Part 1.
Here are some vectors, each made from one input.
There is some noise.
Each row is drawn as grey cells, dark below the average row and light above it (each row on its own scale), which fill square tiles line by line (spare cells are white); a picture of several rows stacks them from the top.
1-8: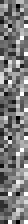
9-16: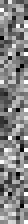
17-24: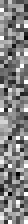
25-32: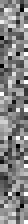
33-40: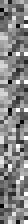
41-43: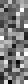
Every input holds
three true/false values.
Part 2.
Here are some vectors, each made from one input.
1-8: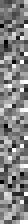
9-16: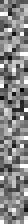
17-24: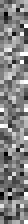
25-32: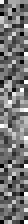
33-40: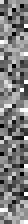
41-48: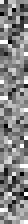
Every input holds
a point on a 5-point line.
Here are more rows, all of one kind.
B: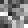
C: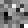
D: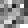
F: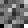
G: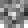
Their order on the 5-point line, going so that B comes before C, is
B, D, G, C, F.
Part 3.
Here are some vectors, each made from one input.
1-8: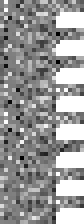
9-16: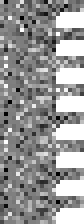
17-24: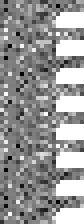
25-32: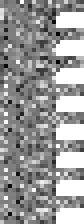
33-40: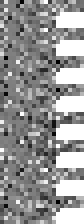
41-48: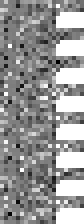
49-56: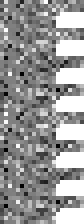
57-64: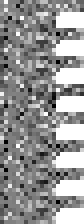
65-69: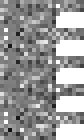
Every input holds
a point on a 10-point line.
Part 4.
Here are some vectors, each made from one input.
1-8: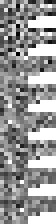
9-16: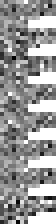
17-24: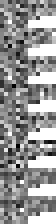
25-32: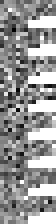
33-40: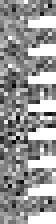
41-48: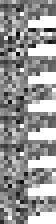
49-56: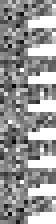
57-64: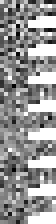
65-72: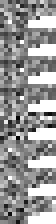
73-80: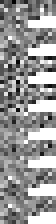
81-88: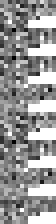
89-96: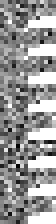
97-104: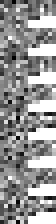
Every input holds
one of 7 labels.
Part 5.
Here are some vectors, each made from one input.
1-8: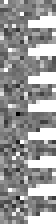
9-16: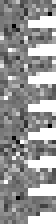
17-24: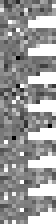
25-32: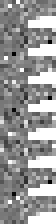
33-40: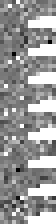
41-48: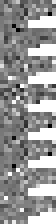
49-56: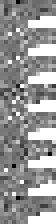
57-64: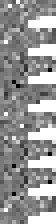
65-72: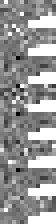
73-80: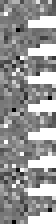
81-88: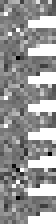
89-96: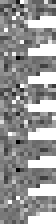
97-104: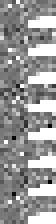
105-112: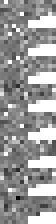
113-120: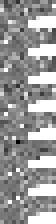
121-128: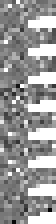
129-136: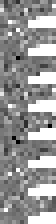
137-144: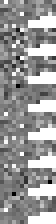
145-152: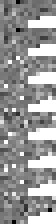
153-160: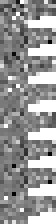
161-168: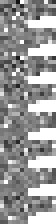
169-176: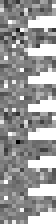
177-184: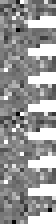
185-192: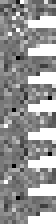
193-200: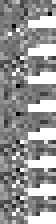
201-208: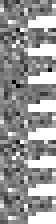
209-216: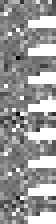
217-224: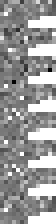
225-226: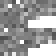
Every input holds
one of 7 labels.
